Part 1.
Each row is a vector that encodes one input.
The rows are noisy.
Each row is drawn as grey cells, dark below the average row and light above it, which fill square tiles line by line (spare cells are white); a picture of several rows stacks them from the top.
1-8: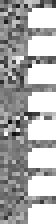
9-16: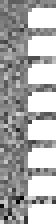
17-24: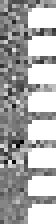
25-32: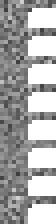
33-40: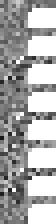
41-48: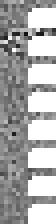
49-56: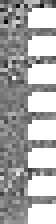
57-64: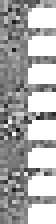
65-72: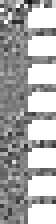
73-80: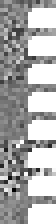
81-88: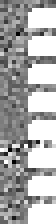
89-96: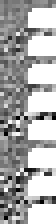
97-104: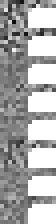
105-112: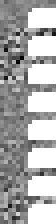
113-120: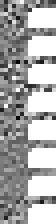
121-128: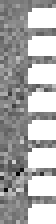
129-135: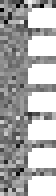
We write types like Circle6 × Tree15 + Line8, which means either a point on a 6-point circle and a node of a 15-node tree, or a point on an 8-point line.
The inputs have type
Circle14.
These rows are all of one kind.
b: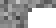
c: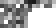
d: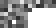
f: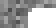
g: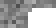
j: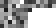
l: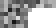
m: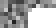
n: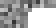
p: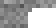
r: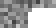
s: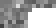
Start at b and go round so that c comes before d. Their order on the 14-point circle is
b, n, r, c, p, d, l, f, m, s, j, g.
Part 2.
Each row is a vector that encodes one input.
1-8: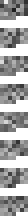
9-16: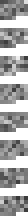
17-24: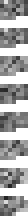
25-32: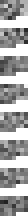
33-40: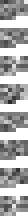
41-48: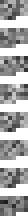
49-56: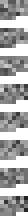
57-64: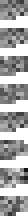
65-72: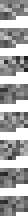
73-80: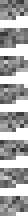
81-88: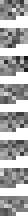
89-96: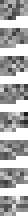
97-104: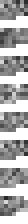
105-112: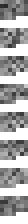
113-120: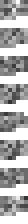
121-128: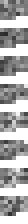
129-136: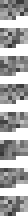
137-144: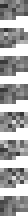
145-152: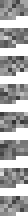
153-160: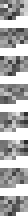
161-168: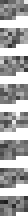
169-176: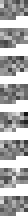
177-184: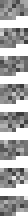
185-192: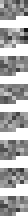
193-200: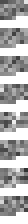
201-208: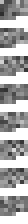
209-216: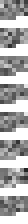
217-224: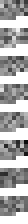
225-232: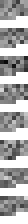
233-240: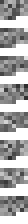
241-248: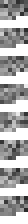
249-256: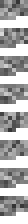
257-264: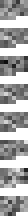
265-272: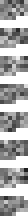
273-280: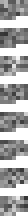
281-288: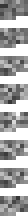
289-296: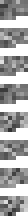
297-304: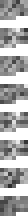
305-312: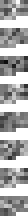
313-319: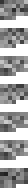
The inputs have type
Label9.
